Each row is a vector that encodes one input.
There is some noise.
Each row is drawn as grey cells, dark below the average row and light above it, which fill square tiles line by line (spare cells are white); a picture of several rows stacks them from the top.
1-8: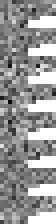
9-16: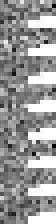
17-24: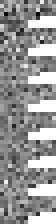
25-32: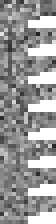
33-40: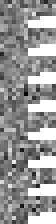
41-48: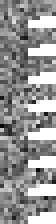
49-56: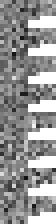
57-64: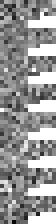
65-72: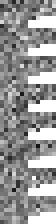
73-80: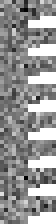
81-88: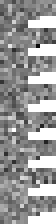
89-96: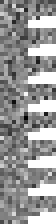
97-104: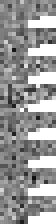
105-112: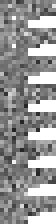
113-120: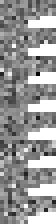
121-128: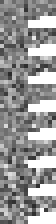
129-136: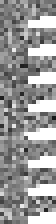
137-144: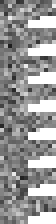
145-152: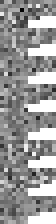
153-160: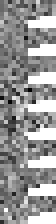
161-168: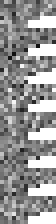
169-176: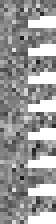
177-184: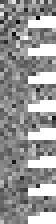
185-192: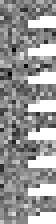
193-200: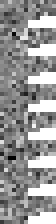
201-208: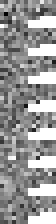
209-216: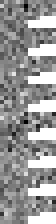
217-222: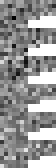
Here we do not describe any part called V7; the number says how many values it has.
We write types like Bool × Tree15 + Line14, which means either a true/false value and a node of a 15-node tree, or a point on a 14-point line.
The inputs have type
(Bool × Label5 + V7 × V7) × (Line4 × Line9 + Unit) × V7.
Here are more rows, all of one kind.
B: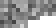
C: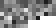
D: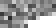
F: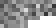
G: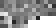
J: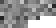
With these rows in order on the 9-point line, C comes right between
F and J.
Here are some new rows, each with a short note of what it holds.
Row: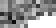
a point on a 4-point line, a point on a 9-point line and three values of V7
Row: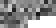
a point on a 4-point line, a point on a 9-point line and three values of V7
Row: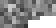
three values of V7
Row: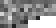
one of 5 labels, a true/false value and a value of V7
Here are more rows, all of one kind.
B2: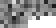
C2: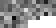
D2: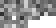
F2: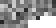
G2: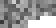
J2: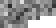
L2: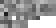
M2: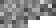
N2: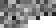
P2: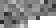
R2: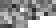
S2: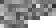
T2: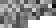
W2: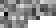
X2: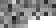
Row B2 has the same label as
D2, G2, P2 and T2.
